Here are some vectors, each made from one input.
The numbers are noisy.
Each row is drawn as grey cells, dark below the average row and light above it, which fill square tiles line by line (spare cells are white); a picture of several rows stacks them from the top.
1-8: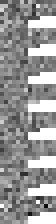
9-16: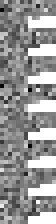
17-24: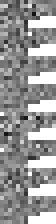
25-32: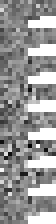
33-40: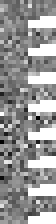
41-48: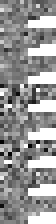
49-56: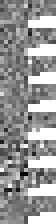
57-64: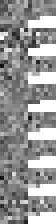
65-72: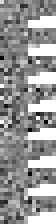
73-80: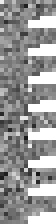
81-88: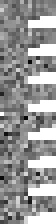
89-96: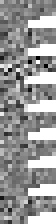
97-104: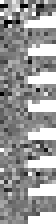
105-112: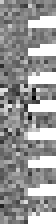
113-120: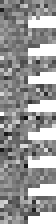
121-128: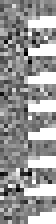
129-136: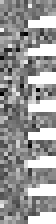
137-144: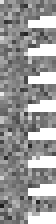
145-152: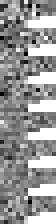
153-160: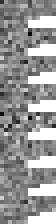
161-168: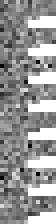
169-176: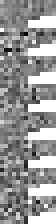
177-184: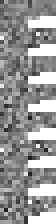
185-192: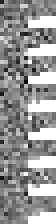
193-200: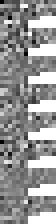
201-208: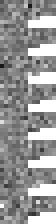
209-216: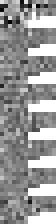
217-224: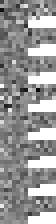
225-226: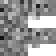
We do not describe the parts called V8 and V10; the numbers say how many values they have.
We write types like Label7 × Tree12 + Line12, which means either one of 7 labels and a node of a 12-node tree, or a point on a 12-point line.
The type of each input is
(Bool × V8 + Unit) × Line5 + V10.
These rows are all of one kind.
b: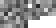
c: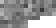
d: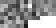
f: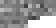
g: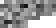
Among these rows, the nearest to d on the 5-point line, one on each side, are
b and f.
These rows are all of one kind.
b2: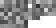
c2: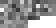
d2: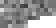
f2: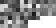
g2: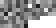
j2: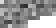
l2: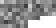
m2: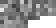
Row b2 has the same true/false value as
f2 and g2.
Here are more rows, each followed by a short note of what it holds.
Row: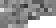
a point on a 5-point line, a true/false value and a value of V8
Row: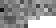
a value of V10
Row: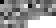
a value of V10
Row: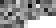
a value of V10
